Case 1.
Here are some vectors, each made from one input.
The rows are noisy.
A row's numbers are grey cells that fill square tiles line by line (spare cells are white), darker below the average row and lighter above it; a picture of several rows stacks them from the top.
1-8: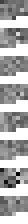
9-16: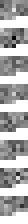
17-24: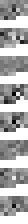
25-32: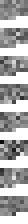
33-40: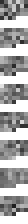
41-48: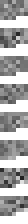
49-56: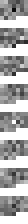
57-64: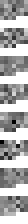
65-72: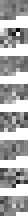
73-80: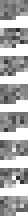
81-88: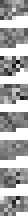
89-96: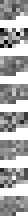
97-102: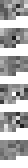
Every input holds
one of 8 labels, a point on a 5-point line and a node of a 10-node tree.
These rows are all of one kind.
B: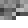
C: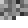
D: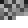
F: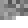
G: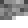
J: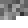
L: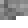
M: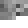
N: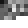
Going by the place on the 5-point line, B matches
D and J.
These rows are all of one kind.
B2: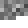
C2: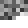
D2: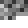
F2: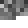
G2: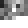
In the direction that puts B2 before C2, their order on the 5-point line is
F2, D2, B2, C2, G2.
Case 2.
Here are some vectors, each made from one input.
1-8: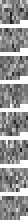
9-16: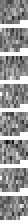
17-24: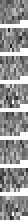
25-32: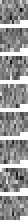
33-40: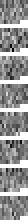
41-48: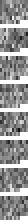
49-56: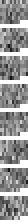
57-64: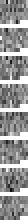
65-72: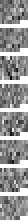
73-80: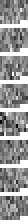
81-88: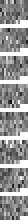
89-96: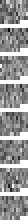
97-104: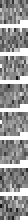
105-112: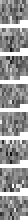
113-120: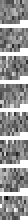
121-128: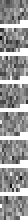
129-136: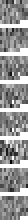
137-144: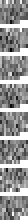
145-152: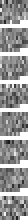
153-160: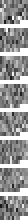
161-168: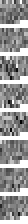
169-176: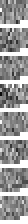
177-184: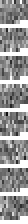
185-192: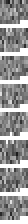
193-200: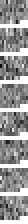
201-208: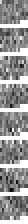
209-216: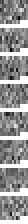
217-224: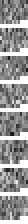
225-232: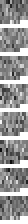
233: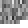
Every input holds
a point on a 10-point line, together with either a point on a 10-point line, or three true/false values.
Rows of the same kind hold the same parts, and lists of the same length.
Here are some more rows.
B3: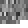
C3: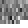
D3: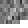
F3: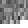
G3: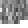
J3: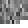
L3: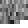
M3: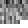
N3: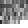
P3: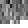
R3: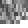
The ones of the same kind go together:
B3, C3, J3, L3, R3
D3, F3, G3, M3, N3, P3

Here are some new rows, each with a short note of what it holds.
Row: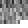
a point on a 10-point line and three true/false values
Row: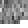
a point on a 10-point line and three true/false values
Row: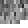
a point on a 10-point line and three true/false values
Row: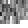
a point on a 10-point line and three true/false values
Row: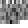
a point on each of two 10-point lines
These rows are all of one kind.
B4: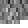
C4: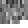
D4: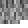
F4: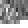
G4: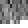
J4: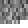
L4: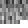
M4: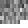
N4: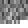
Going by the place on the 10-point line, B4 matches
G4, J4 and N4.
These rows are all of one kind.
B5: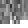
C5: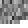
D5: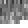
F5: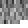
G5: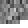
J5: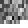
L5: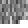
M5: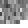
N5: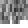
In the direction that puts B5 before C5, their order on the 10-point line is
J5, L5, G5, B5, N5, C5, D5, M5, F5.
